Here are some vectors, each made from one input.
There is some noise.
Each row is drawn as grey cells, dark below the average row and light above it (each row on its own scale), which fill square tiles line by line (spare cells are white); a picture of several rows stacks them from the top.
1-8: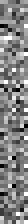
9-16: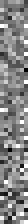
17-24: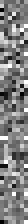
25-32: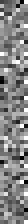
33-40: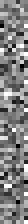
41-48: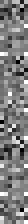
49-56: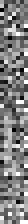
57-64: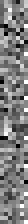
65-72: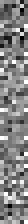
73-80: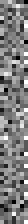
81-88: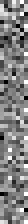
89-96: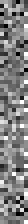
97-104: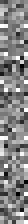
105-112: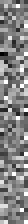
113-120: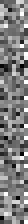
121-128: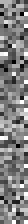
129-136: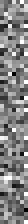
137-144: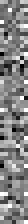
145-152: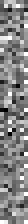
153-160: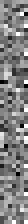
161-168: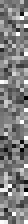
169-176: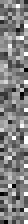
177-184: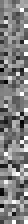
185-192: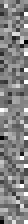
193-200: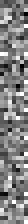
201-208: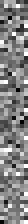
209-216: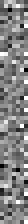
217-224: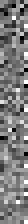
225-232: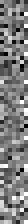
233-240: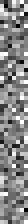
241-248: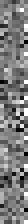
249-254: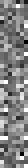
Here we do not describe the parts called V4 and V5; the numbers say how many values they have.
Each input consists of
a value of V5, together with either one of 12 labels, or a true/false value and a value of V4.
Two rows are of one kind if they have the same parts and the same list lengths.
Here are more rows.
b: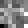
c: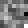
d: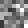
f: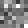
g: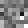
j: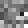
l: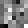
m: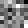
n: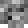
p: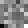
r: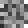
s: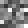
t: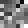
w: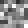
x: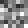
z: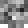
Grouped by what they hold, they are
b, c, d, l, p, r, s, t, w, x
f, g, j, m, n, z

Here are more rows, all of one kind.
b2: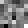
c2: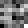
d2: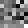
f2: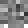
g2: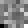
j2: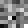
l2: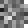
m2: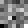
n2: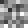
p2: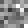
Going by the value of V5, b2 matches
c2, g2, j2 and m2.
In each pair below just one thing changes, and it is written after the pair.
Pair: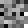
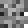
the value of V4
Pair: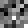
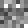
the value of V5
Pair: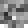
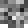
the value of V4
